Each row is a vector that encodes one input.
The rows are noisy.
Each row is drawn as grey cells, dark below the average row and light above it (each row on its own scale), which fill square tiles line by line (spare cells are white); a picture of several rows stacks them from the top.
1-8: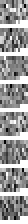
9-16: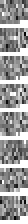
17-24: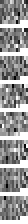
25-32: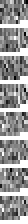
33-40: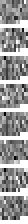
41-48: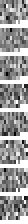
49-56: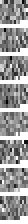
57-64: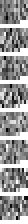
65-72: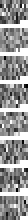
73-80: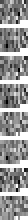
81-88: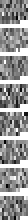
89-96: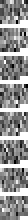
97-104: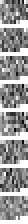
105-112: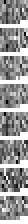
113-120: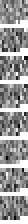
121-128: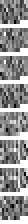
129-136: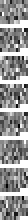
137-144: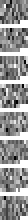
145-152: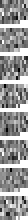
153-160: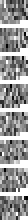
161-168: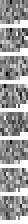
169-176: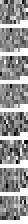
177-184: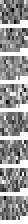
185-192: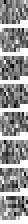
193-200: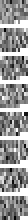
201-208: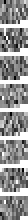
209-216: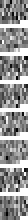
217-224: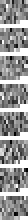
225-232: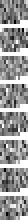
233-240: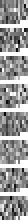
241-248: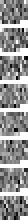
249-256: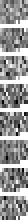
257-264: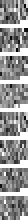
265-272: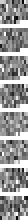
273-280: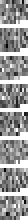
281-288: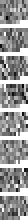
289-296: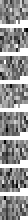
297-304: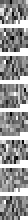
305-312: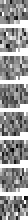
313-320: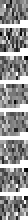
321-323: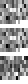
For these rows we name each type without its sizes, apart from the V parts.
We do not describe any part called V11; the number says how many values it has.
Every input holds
either a point on a line and five true/false values, or a value of V11.
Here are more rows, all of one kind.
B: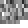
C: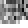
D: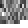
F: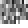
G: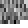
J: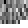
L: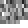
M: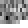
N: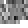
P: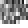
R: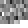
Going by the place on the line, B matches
F, G, L and N.
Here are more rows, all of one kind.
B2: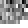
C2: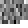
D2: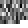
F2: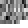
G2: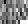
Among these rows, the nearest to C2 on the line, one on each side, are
B2 and G2.
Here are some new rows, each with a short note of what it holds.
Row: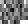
a point on a line and five true/false values
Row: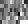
a value of V11
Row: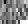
a point on a line and five true/false values
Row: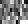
a value of V11
